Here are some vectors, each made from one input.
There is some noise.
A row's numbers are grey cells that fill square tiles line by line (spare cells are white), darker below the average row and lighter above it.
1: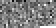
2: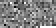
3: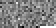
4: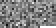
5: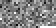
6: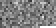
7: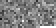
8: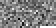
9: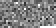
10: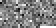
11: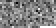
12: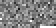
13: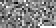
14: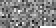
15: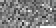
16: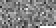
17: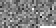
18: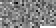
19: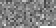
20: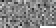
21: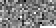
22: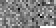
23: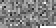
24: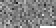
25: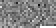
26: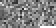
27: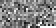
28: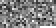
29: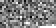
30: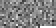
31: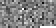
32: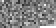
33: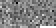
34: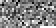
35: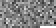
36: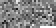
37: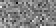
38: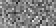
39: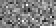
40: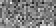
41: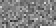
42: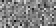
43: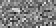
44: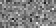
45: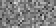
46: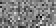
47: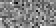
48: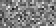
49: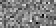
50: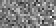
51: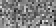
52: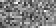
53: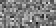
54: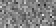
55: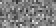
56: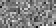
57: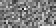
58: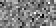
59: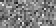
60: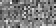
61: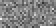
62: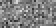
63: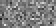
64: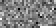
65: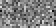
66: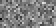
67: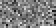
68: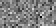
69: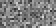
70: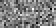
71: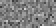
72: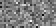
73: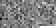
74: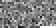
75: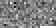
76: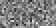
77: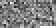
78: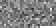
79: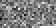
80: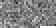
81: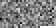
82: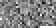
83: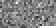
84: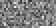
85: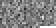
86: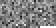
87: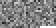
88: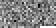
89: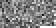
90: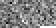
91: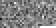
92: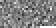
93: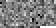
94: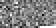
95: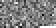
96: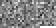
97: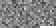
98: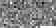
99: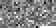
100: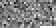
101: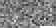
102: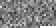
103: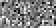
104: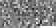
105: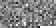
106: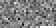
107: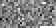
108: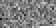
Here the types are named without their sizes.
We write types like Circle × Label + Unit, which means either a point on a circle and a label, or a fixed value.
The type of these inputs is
Bool × Tree × (Tree + Unit).
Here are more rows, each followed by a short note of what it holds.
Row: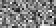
a node of a tree and a true/false value
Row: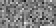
a node of each of two trees and a true/false value
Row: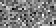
a node of a tree and a true/false value
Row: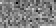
a node of a tree and a true/false value
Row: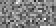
a node of each of two trees and a true/false value
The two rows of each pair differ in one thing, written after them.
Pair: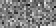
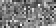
the true/false value
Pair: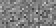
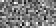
the true/false value
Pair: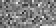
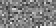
the true/false value
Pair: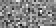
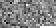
the true/false value
